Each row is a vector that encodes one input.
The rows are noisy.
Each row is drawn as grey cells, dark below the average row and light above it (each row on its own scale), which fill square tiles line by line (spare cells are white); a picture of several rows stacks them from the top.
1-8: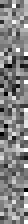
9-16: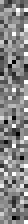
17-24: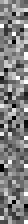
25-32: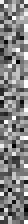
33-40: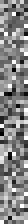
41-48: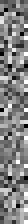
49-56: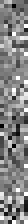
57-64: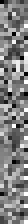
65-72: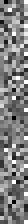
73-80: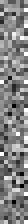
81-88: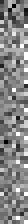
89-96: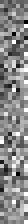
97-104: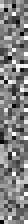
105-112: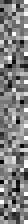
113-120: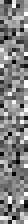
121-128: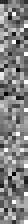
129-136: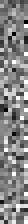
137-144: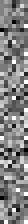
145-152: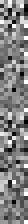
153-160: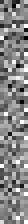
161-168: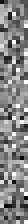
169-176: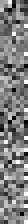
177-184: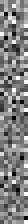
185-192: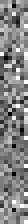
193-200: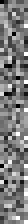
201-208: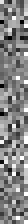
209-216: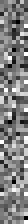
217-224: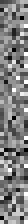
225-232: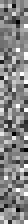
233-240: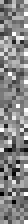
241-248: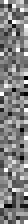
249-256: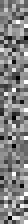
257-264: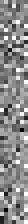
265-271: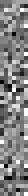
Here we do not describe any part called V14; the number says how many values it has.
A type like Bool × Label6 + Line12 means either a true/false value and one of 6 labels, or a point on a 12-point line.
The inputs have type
Bool × Circle6 × (Circle11 + Unit) + V14.
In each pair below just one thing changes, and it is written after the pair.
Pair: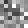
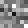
the true/false value
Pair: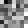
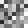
the place on the 11-point circle
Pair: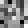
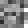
the true/false value
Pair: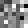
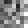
the true/false value
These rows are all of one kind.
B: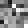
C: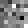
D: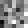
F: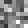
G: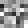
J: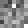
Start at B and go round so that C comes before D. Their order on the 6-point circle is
B, C, F, D, J, G.
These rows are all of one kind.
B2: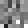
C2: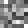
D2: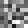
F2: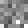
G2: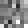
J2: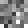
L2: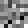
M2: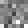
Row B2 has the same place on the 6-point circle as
G2 and L2.
